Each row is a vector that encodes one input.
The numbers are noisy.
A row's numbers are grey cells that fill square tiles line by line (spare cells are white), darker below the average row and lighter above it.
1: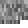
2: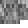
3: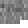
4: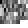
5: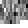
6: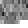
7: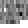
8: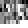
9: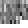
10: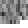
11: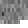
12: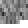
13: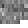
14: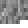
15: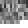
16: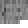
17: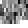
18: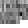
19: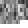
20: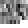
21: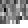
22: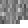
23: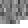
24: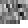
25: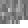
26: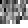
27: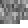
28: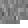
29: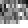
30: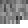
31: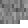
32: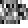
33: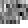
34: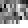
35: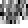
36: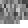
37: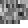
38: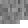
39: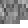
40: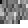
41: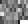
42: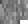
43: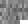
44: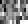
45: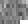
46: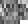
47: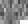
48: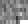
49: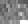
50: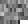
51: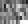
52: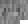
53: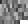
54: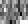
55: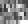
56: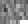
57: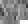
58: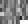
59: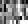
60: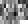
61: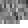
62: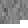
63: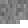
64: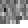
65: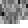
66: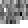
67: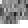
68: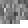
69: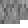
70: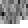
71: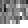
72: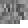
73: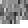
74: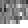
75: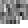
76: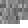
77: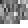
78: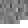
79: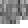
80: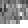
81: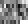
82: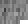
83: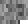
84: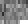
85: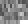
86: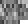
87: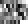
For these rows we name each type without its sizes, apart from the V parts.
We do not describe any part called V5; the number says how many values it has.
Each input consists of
a node of a tree, together with either three true/false values, or a value of V5.
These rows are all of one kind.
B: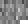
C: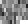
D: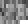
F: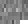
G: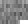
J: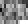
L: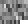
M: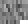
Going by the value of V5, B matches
C and L.
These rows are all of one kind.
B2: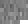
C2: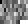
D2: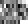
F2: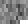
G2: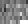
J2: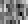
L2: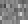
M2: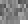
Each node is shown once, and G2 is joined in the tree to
B2 and C2.
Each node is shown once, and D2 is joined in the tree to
B2.
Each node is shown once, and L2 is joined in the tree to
M2.
